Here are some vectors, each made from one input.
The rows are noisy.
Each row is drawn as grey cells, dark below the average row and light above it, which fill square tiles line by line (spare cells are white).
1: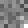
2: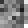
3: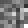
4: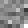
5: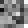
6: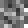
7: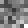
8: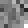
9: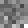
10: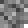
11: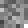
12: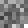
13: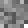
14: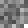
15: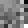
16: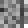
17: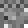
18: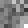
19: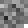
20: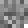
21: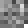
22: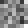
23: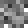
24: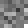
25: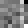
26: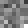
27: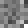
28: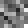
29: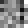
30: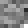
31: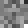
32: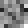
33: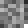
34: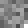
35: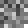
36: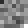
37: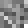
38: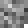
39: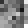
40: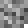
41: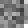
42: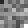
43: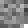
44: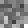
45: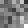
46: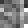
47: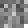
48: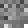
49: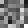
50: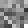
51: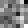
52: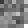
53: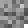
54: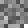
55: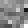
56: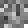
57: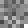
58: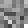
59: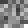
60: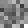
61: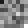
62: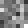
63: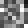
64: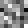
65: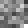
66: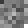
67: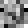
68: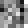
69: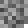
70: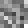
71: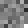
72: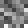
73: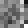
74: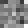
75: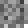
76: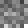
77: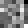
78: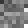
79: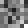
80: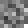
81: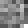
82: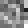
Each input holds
either a point on a 9-point line, or three true/false values.
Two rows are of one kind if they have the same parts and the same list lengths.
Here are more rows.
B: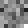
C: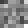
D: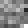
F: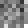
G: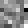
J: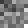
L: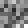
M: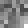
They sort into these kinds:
B, D, G, L, M
C, F, J

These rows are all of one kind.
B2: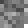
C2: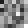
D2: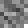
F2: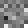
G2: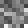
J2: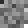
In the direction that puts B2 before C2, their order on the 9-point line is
F2, G2, D2, B2, J2, C2.
